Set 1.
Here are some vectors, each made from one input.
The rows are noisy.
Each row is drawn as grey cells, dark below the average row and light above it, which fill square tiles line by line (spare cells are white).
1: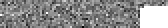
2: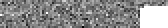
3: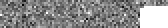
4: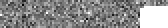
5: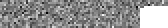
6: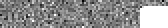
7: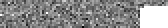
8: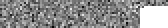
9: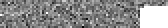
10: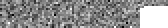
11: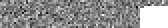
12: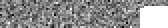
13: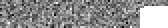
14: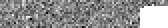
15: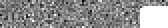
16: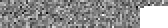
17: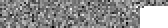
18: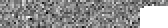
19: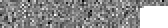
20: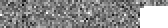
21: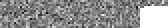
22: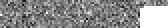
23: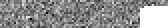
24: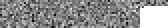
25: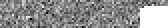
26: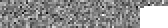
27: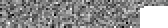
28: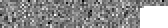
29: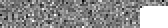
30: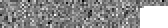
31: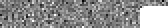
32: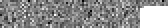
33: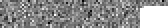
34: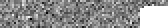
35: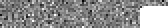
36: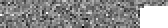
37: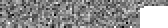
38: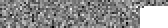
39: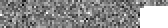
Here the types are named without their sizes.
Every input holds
a label and a true/false value.
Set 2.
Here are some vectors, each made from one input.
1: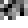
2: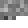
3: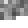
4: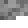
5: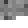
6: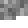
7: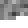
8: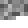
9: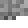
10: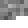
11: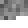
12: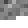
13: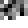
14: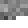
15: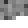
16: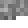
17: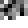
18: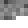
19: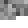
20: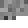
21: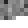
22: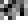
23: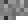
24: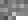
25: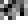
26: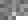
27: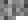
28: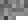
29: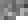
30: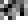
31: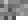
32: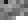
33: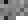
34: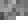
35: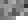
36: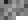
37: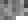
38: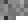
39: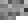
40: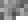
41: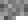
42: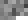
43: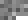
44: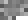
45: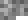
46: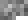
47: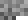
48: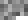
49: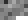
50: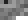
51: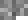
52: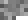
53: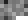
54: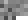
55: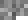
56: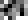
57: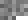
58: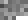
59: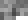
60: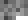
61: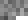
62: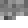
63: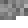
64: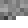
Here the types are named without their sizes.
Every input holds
either a fixed value, or a label and four true/false values.
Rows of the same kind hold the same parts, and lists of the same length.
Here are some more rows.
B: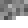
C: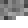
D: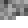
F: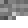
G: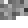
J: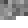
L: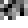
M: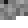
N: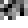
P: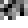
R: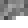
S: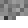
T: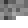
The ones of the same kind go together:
B, C, D, F, G, J, M, R, S, T
L, N, P

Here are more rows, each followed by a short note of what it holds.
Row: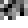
a fixed value
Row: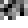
a fixed value
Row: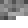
a label and four true/false values
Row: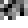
a fixed value
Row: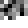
a fixed value
